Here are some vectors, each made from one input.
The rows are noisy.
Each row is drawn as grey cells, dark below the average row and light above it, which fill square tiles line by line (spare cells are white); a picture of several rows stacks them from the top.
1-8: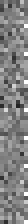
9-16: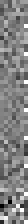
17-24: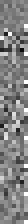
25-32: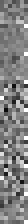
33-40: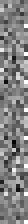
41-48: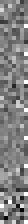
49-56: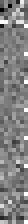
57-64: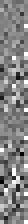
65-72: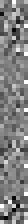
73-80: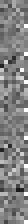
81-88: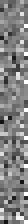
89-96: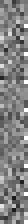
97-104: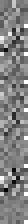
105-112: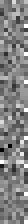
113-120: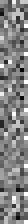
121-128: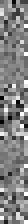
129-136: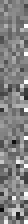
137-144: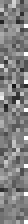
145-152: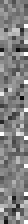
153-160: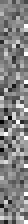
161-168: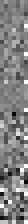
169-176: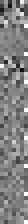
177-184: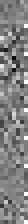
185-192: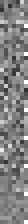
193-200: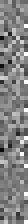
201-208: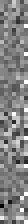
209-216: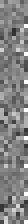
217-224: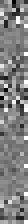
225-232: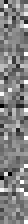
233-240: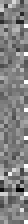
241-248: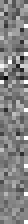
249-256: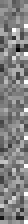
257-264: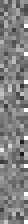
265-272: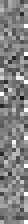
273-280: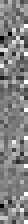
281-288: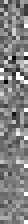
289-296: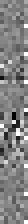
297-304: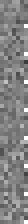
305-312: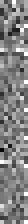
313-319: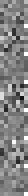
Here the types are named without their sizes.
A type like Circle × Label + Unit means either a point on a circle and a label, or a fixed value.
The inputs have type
Bool × Bool × Bool × Bool.
